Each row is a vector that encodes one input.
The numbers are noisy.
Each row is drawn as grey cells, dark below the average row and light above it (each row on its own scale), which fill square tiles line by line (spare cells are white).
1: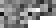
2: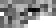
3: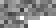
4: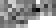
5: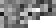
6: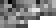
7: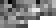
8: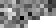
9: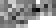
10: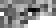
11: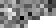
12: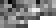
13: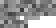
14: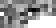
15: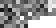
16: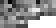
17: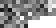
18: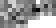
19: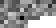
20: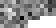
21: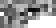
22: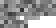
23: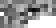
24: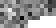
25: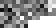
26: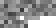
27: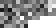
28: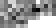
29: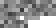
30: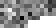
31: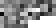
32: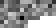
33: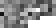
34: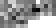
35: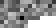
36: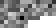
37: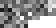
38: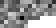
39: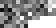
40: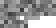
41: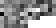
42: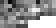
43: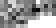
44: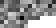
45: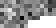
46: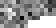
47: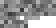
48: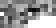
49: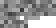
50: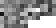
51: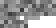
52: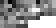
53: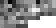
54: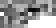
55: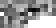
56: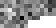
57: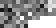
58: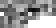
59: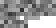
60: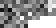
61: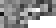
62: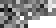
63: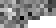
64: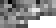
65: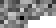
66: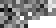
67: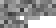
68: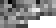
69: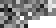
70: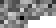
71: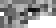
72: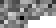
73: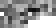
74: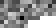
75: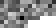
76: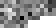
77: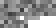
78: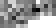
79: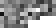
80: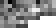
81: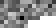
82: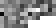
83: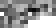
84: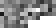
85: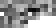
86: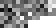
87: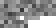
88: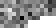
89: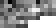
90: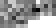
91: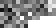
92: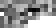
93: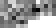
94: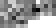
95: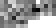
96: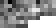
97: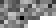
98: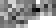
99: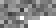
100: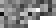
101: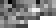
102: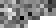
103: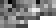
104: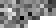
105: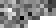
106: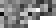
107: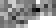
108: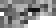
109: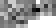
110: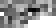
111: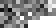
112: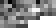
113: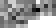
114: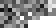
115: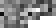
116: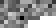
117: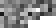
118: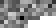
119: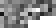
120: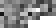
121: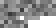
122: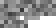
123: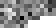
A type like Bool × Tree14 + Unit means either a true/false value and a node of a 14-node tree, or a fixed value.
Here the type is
Bool × Bool × Bool.
